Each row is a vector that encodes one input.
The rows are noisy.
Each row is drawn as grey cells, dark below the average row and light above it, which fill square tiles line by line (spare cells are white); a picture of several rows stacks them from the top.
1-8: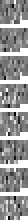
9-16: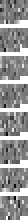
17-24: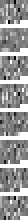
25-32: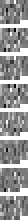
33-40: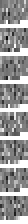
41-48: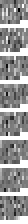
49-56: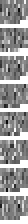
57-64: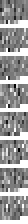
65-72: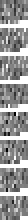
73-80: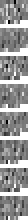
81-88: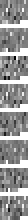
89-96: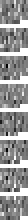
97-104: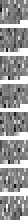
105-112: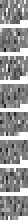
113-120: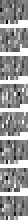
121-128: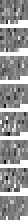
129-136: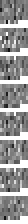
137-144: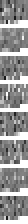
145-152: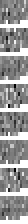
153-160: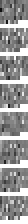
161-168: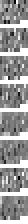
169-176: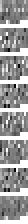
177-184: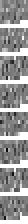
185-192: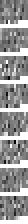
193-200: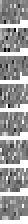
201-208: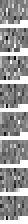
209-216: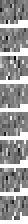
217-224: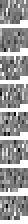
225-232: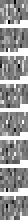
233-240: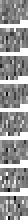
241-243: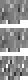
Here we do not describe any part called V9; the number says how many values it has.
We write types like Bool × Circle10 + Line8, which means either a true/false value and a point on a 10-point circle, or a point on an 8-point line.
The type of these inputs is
Line7 × List2(V9) + Line8.
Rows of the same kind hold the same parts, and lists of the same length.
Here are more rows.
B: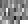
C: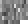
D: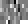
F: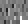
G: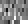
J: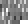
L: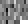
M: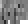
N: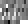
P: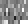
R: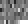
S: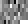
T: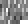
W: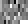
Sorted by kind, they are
B, C, J, L, M, P, T
D, G, N, S, W
F
R

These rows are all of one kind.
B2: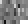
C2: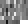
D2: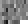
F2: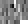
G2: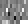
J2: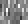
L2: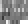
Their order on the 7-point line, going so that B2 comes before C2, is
J2, G2, L2, B2, D2, F2, C2.
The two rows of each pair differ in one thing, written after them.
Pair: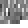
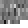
the place on the 7-point line
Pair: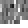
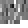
the value of V9 in item 2 of the list
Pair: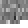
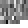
the place on the 7-point line
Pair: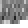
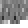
the value of V9 in item 2 of the list
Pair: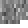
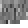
the value of V9 in item 1 of the list
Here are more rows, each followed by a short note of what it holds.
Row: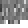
a point on a 7-point line, together with a list of one item
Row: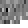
a point on a 7-point line, together with a list of one item
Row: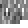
a point on a 7-point line, together with a list of two items
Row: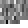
a point on a 7-point line, together with a list of two items
